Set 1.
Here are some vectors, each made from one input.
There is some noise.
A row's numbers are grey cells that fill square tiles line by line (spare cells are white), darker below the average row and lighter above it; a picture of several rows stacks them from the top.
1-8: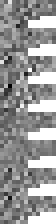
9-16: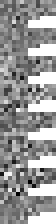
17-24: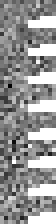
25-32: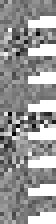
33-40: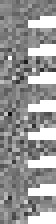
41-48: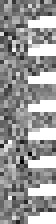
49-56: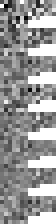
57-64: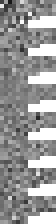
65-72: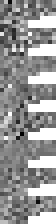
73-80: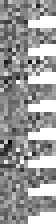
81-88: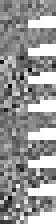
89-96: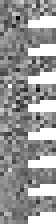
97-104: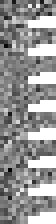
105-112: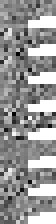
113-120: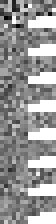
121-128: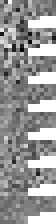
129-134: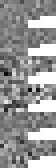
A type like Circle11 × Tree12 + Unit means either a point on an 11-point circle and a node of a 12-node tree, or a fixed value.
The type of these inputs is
Line10.
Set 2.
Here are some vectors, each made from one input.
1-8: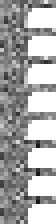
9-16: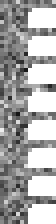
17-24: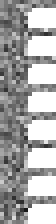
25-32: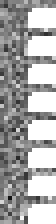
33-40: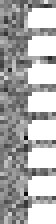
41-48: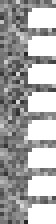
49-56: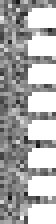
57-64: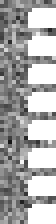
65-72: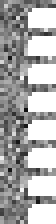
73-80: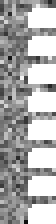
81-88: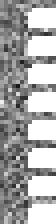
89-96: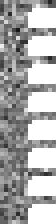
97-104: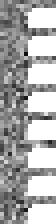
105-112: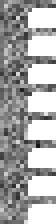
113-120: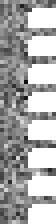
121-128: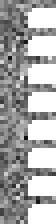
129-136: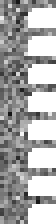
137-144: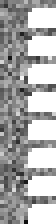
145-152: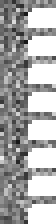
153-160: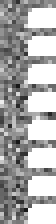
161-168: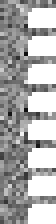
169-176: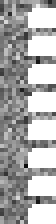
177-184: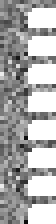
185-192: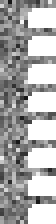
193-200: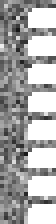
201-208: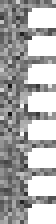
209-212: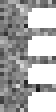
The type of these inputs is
Tree16.
